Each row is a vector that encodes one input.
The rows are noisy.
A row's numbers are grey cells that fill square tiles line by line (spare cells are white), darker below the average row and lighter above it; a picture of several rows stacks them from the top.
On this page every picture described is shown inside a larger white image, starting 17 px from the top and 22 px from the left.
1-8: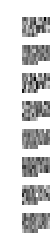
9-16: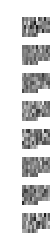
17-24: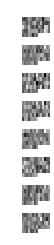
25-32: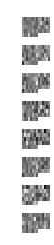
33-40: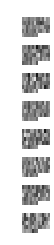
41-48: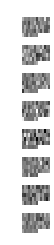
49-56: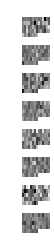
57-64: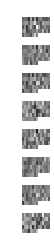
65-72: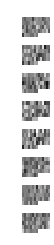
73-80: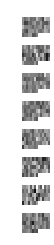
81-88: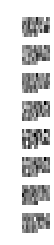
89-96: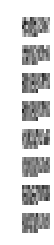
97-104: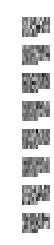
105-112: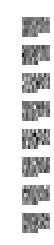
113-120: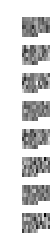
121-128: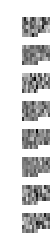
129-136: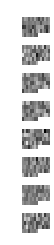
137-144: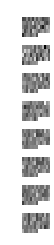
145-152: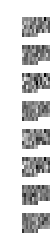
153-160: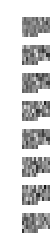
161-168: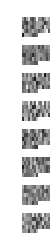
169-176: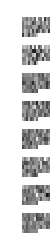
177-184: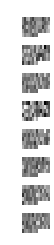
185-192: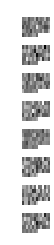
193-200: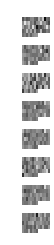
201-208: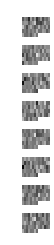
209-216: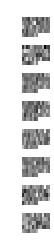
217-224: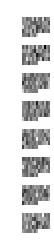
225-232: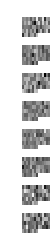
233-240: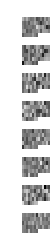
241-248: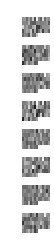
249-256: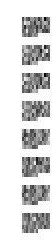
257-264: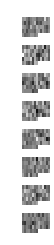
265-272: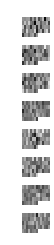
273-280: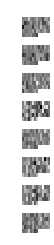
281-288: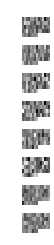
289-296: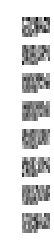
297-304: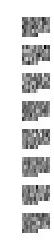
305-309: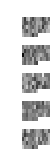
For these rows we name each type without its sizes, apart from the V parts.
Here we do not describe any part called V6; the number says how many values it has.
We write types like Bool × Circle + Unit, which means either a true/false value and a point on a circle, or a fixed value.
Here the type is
Bool × (Line + V6).
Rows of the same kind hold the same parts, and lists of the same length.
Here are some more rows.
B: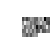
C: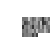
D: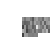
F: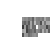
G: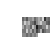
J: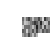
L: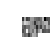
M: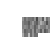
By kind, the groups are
B, G, J, M
C, D, F, L

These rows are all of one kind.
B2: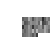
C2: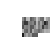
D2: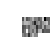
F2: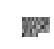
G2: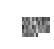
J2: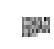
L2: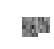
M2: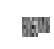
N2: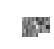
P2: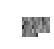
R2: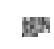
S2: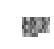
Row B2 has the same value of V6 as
D2, G2 and P2.
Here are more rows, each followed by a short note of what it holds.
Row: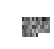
a true/false value and a value of V6
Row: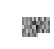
a point on a line and a true/false value
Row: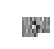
a point on a line and a true/false value
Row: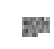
a point on a line and a true/false value
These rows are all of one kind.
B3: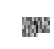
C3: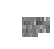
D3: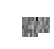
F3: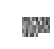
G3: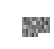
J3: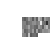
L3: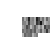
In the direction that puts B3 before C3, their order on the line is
D3, J3, F3, G3, B3, C3, L3.
